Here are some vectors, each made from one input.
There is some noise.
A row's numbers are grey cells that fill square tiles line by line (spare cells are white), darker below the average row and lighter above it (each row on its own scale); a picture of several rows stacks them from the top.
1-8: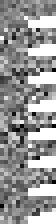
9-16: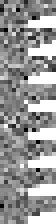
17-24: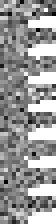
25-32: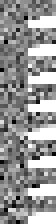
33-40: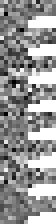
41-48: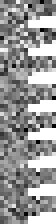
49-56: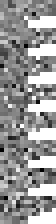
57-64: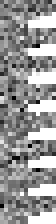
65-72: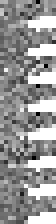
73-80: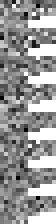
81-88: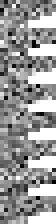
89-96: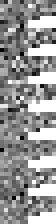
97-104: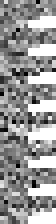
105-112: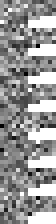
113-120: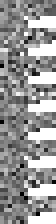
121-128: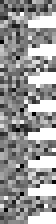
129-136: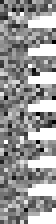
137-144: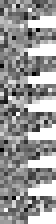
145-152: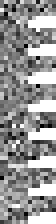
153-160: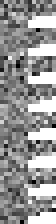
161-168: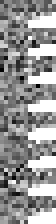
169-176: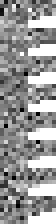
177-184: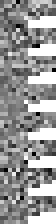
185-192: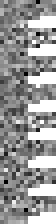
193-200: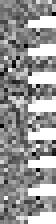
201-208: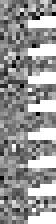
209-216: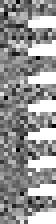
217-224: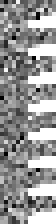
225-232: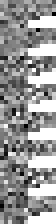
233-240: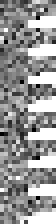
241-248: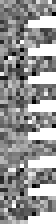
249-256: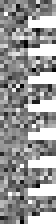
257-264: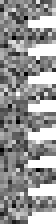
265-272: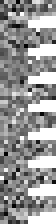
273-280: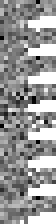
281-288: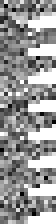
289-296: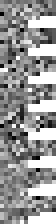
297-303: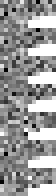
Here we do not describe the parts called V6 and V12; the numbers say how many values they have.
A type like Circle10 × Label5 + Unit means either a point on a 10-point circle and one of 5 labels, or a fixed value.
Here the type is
(Bool × Bool × Bool × Bool + Line8) × V6 + V12.
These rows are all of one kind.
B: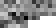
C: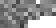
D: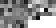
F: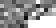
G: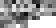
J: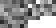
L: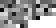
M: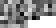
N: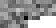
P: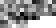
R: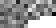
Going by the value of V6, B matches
C, F and N.
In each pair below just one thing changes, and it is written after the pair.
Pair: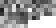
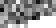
the value of V6
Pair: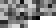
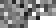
the value of V6
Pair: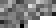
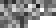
the value of V6
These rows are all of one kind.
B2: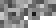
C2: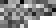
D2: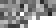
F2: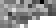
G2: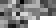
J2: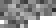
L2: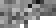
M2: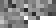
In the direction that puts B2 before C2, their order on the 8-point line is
B2, C2, M2, J2, G2, F2, D2, L2.
